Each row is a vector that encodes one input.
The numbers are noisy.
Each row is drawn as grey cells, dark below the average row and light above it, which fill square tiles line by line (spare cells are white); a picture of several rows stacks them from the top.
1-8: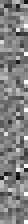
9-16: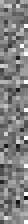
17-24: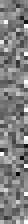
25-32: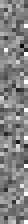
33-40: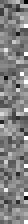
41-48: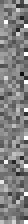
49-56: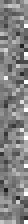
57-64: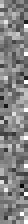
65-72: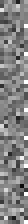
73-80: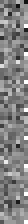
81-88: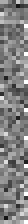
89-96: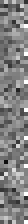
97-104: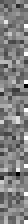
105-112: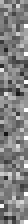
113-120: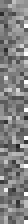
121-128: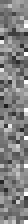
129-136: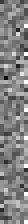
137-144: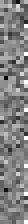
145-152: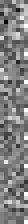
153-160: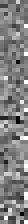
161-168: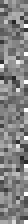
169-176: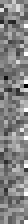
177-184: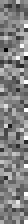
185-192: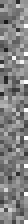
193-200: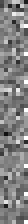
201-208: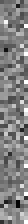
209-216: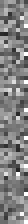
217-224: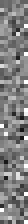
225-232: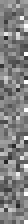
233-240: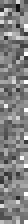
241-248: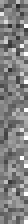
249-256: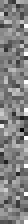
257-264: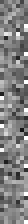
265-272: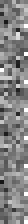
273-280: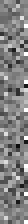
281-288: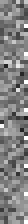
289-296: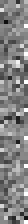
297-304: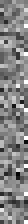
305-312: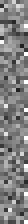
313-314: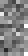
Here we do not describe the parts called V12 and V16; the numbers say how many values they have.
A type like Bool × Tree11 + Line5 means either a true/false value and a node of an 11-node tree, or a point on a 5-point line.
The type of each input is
(Bool × V12 + V16) × Line8.
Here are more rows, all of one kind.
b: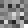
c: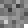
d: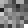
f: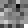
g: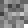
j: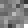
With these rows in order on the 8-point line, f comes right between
c and d.
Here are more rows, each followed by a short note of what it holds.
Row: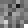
a point on an 8-point line, a true/false value and a value of V12
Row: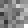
a point on an 8-point line and a value of V16
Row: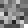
a point on an 8-point line, a true/false value and a value of V12
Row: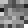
a point on an 8-point line, a true/false value and a value of V12
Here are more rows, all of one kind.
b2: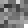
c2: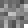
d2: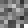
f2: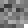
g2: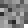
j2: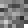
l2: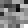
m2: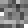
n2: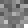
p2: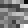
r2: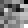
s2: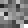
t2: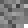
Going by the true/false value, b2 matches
f2, m2 and s2.
